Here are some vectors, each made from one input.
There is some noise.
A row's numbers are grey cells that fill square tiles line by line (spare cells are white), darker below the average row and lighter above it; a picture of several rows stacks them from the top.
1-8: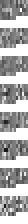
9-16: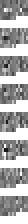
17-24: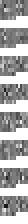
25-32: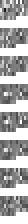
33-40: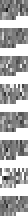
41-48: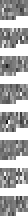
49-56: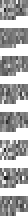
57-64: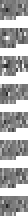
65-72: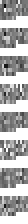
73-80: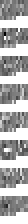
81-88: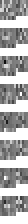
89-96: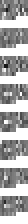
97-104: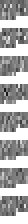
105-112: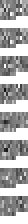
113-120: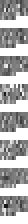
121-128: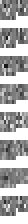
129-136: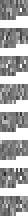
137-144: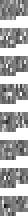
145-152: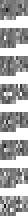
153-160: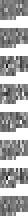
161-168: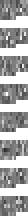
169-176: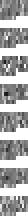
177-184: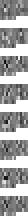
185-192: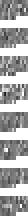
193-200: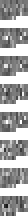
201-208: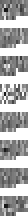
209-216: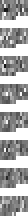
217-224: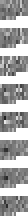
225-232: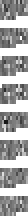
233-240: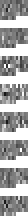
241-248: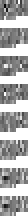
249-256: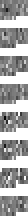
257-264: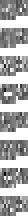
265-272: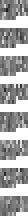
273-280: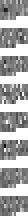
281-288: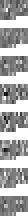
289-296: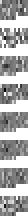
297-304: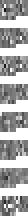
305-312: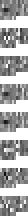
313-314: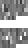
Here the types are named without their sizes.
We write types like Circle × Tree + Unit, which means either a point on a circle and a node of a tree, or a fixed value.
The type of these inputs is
(Circle + Line) × (Circle + Unit).
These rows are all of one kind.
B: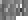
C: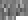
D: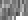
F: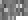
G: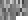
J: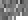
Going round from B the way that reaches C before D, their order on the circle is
B, C, D, J, G, F.
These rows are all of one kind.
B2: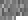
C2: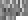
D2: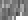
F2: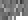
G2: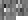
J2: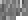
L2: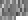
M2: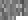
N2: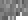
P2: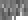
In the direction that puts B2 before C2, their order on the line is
G2, L2, B2, P2, F2, D2, M2, C2, N2, J2.
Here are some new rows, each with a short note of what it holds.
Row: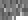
a point on a circle and a point on a line
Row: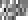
a point on each of two circles
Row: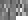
a point on a circle
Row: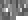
a point on each of two circles
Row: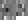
a point on a line
